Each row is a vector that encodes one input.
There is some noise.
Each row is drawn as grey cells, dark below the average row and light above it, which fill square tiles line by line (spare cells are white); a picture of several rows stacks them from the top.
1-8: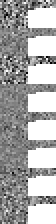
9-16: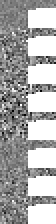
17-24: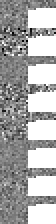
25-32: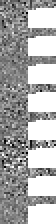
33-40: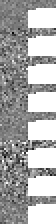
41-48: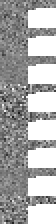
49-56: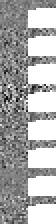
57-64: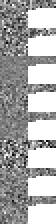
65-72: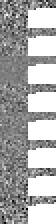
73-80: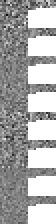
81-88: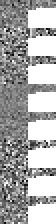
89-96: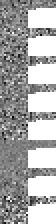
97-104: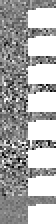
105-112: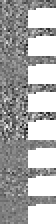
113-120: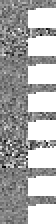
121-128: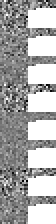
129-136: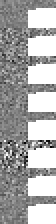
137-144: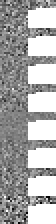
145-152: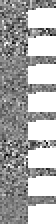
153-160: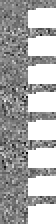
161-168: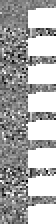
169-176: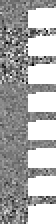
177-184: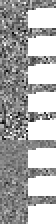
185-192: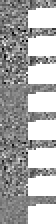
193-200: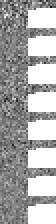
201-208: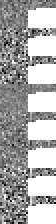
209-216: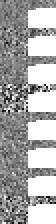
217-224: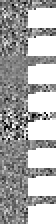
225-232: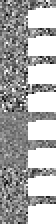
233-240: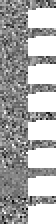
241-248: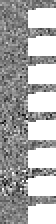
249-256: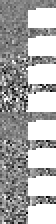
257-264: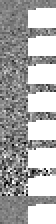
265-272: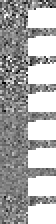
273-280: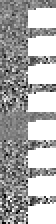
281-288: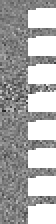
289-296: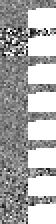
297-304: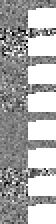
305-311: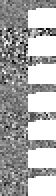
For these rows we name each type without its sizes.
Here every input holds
a list of points on a line.
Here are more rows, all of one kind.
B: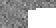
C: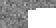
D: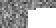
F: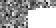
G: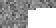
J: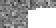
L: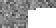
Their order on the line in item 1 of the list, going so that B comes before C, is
B, C, J, F, D, L, G.
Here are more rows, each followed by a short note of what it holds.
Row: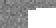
a list of two items
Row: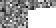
the empty list
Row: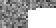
a list of three items
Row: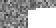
a list of two items
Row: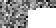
a list of three items
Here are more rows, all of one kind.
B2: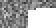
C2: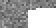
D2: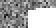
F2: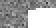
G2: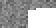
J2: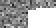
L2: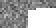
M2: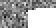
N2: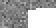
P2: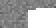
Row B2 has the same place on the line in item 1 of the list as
C2 and N2.
